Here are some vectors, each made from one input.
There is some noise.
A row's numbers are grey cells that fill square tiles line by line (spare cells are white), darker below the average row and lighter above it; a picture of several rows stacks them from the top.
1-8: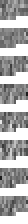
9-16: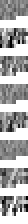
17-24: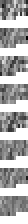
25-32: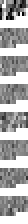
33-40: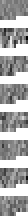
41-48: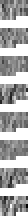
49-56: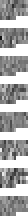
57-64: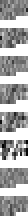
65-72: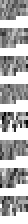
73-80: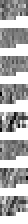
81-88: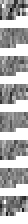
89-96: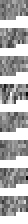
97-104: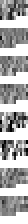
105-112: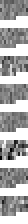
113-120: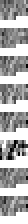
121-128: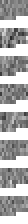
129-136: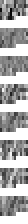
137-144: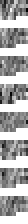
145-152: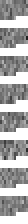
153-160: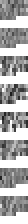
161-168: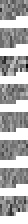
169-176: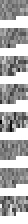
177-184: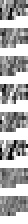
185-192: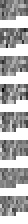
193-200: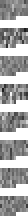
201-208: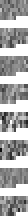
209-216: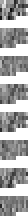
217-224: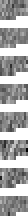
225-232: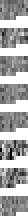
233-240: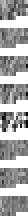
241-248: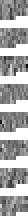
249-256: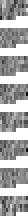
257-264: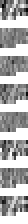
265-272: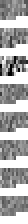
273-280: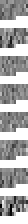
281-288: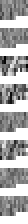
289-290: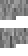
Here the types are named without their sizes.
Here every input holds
a list of points on a line.
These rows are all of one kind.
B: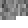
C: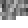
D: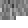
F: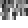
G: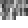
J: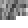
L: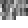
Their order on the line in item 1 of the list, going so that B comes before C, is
B, C, L, G, F, D, J.
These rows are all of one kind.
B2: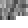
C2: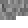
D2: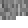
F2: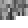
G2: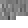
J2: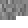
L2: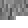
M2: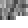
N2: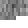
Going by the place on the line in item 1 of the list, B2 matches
G2 and M2.
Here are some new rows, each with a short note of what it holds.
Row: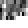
the empty list
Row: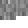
a list of three items
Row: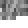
a list of three items
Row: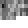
a list of two items
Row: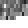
the empty list
